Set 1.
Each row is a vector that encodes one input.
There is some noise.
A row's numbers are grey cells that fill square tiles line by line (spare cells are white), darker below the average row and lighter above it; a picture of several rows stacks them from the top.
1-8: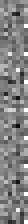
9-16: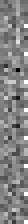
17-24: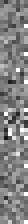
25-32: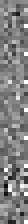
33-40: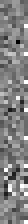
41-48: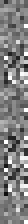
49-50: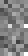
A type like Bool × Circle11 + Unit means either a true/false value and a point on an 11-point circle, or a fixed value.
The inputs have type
List2(Line5).
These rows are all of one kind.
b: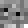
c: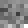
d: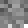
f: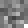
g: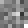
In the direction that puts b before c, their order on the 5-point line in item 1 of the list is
b, c, d, f, g.
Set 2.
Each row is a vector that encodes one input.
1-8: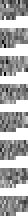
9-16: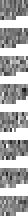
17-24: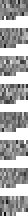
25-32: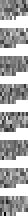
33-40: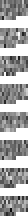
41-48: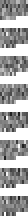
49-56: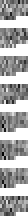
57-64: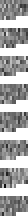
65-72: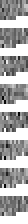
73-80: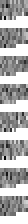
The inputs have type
Bool × Label7.
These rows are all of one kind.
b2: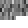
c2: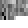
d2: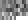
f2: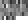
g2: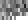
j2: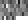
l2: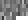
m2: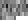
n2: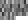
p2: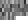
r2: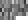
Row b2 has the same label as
c2, n2, p2 and r2.
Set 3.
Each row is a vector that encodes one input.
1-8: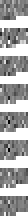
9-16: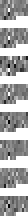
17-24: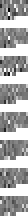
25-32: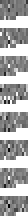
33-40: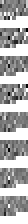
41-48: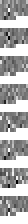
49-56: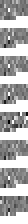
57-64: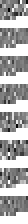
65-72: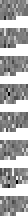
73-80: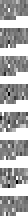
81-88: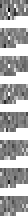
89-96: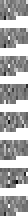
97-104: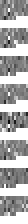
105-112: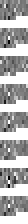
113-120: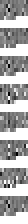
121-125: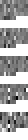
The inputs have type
Bool × Bool × Bool × Bool + Label7.
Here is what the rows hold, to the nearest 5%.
About 20% of them hold one of 7 labels. The rest hold four true/false values.
